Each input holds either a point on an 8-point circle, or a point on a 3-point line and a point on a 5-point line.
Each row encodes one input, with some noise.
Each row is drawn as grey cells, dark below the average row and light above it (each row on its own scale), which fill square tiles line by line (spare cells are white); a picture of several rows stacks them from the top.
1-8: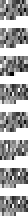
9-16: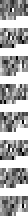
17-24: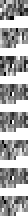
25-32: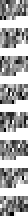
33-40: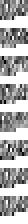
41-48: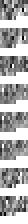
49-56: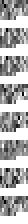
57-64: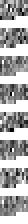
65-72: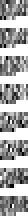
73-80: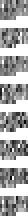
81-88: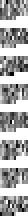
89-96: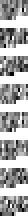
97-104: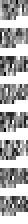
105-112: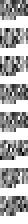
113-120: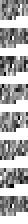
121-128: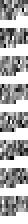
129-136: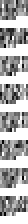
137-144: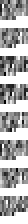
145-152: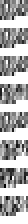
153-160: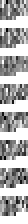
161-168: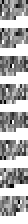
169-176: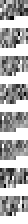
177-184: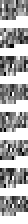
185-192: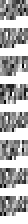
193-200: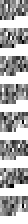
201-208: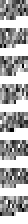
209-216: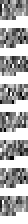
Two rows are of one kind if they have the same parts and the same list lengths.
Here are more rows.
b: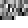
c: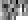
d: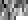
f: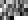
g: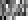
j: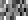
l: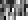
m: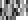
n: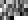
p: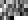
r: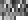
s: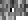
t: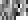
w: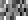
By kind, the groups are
b, f, g, j, l, n, p, r, s, w
c, d, m, t

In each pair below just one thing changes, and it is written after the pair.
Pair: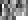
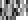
the place on the 3-point line
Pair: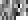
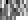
the place on the 5-point line
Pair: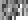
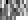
the place on the 5-point line
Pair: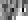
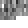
the place on the 5-point line
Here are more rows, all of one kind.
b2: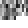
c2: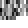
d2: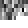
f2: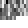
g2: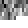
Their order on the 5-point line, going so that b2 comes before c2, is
d2, g2, b2, c2, f2.
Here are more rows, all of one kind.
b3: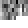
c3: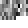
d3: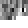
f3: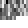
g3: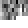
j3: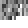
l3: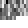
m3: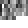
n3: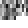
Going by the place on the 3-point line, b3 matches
d3, g3 and n3.
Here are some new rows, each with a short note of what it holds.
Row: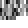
a point on a 3-point line and a point on a 5-point line
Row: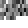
a point on an 8-point circle
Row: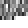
a point on an 8-point circle
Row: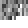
a point on a 3-point line and a point on a 5-point line
